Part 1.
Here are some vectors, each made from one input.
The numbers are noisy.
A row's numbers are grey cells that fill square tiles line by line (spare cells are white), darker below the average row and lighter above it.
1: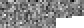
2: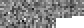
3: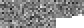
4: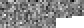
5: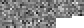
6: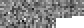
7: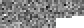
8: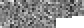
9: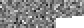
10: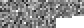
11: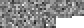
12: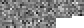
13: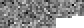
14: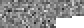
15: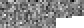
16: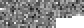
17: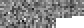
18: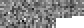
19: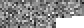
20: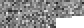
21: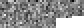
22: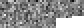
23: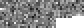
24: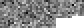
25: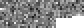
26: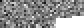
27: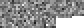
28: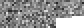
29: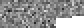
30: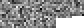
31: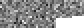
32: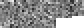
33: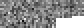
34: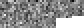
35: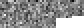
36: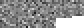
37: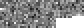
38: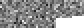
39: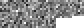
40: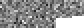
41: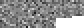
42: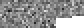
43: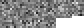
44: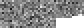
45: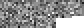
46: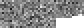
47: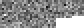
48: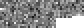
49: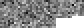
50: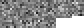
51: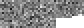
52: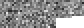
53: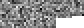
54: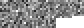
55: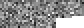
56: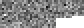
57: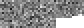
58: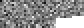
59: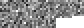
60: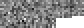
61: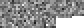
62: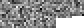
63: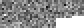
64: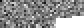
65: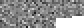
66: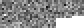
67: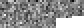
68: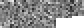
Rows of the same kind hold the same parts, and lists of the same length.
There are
2 kinds of row.
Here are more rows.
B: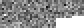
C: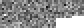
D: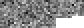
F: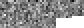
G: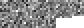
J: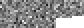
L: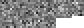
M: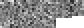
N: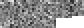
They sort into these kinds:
B, C, D, F, L, M, N
G, J

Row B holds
three true/false values.
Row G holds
a node of a 9-node tree.
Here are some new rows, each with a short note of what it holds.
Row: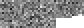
three true/false values
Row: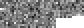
three true/false values
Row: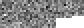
three true/false values
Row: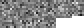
three true/false values
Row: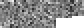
three true/false values
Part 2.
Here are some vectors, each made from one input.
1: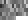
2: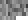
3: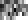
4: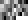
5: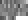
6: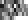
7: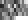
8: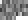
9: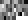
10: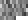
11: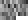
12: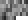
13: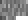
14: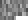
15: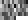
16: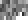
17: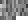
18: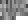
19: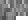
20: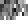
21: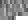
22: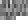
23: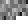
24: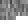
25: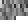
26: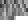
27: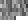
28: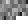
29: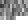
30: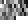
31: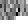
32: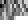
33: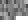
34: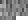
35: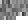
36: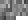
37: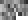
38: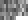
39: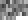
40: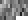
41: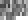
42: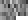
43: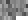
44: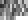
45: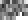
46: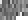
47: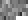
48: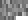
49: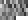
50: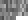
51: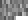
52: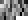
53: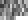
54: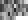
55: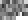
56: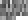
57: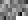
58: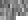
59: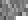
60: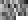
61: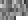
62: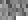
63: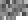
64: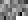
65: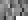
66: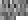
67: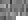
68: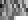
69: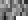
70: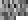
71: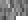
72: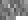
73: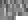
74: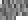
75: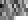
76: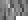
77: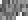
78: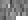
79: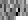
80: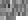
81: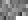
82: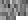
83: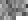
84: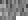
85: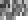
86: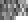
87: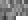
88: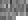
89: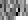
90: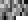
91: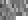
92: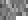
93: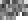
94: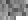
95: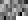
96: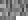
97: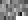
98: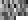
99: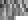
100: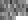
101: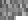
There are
3 kinds of row.
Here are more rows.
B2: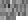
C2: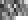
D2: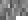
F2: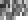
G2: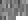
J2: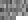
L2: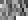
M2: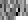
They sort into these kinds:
B2, F2
C2, D2, G2, J2, L2
M2

